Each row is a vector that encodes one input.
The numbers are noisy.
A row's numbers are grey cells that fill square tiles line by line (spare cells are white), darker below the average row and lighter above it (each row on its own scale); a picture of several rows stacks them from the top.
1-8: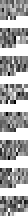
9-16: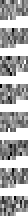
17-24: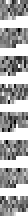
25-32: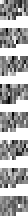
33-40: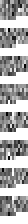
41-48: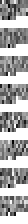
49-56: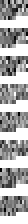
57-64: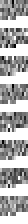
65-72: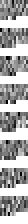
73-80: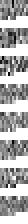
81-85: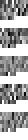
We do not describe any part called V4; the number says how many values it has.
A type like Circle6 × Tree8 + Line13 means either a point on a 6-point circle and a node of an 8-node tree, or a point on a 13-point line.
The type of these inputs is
(Bool × V4 + Unit) × Line5.
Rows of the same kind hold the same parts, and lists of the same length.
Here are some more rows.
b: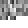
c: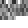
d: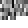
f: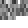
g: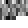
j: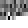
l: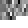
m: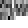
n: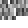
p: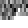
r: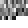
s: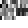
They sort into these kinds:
b, c, d, f, n, r, s
g, j, l, m, p

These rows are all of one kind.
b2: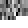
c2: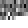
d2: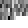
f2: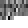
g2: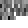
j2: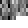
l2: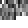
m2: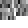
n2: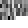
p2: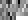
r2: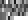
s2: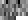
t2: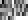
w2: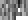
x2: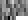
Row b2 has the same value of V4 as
c2, f2, l2 and s2.
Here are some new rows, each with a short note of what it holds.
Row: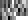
a point on a 5-point line, a true/false value and a value of V4
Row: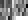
a point on a 5-point line, a true/false value and a value of V4
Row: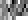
a point on a 5-point line
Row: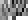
a point on a 5-point line
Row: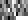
a point on a 5-point line, a true/false value and a value of V4
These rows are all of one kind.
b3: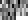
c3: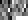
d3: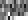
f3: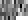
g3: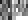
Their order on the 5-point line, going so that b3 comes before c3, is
d3, b3, f3, g3, c3.
